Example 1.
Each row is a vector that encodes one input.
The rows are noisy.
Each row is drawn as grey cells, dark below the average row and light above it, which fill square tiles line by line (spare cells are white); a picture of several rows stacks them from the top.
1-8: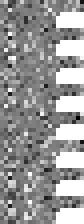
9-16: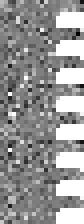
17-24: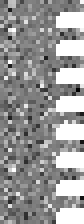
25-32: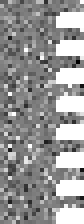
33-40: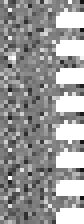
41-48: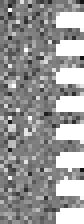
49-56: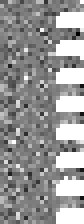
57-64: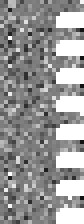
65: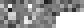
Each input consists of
either one of 6 labels, or a node of an 8-node tree.
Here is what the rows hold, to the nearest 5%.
About 45% of them hold one of 6 labels. The rest hold a node of an 8-node tree.
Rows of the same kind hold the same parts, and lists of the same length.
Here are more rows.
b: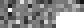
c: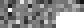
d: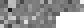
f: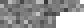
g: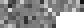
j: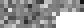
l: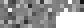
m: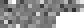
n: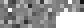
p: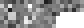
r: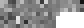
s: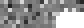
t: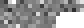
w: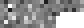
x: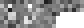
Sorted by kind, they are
b, c, g, j, l, n, r, s
d, f, m, p, t, w, x

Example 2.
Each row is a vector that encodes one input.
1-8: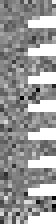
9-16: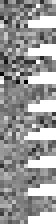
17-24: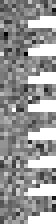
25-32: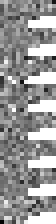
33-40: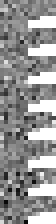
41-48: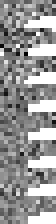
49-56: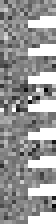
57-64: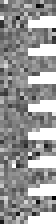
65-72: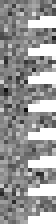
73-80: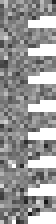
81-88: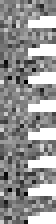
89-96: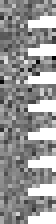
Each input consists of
either a point on a 10-point circle and a true/false value, or a fixed value.
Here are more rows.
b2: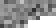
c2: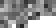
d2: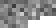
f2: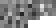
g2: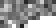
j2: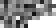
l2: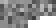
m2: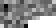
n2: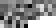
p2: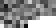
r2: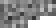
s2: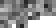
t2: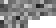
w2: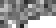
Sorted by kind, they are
b2, d2, f2, j2, l2, m2, n2, p2, r2, t2
c2, g2, s2, w2

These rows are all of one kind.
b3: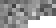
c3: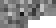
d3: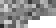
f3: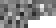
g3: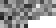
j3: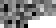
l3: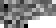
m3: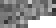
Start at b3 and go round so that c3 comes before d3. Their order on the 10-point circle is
b3, l3, j3, c3, f3, d3, g3, m3.
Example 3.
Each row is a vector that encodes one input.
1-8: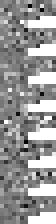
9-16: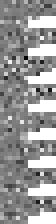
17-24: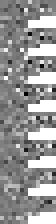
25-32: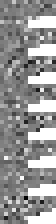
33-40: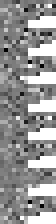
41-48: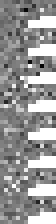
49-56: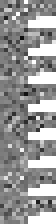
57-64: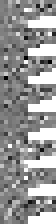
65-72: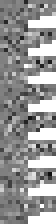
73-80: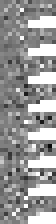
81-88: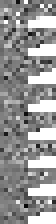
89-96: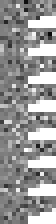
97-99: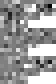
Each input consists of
a point on a 9-point line and a true/false value.
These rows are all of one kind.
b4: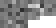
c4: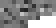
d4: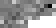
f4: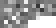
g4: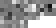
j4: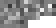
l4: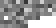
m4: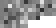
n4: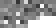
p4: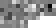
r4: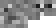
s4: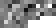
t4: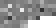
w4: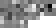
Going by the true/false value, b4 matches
c4, j4, l4 and s4.
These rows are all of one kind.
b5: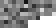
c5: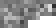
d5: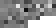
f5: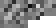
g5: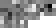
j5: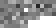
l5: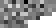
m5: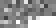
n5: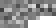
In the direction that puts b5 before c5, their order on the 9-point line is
f5, l5, d5, b5, m5, g5, n5, j5, c5.
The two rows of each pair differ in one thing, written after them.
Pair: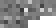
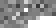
the true/false value
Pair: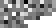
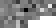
the place on the 9-point line
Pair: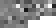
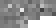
the true/false value
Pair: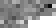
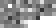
the place on the 9-point line
